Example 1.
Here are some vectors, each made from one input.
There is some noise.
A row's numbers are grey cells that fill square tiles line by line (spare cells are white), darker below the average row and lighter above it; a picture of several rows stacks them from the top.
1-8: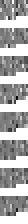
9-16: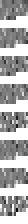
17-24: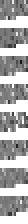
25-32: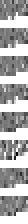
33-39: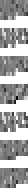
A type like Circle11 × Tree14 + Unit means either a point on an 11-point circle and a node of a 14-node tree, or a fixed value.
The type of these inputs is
Bool × Label6.
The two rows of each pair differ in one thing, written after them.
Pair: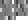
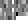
the label
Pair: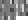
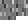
the true/false value
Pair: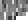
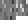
the label
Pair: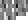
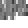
the label
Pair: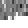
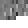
the true/false value
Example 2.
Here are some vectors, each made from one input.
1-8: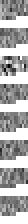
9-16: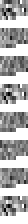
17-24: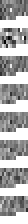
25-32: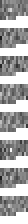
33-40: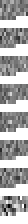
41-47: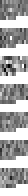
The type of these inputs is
List2(Line5).
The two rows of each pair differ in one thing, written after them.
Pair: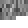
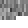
the place on the 5-point line in item 1 of the list
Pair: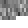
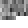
the place on the 5-point line in item 1 of the list
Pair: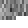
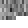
the place on the 5-point line in item 2 of the list
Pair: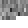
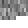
the place on the 5-point line in item 1 of the list
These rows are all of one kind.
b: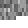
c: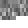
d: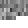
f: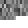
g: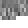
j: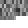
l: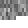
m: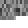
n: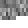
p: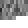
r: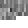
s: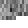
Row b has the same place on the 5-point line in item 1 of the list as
c, g, l and n.
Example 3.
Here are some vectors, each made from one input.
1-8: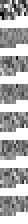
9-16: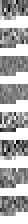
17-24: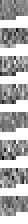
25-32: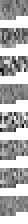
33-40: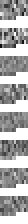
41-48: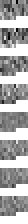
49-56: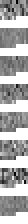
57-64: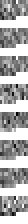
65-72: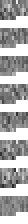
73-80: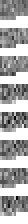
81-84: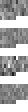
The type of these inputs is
Label8 × Label8.
